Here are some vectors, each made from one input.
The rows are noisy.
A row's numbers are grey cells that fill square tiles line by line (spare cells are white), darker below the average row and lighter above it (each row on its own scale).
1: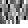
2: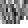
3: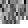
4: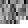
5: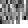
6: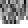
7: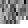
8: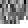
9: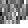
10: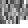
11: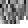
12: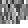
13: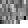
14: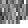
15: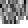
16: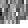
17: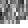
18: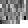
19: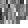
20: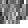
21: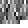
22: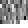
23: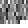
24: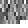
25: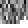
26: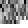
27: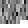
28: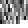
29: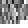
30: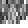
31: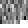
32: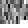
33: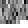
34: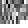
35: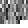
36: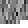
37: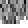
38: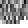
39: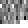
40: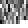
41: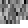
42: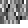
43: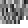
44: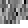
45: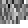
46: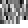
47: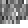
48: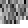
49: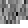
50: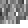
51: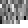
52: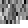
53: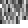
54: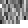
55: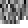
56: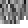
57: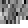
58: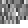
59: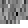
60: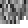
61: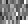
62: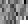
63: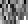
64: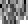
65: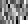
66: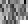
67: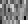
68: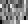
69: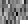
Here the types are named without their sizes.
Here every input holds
a point on a line and a true/false value.
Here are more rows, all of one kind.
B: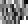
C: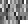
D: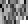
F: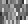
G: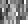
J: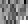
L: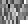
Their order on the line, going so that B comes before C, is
B, C, G, F, L, D, J.
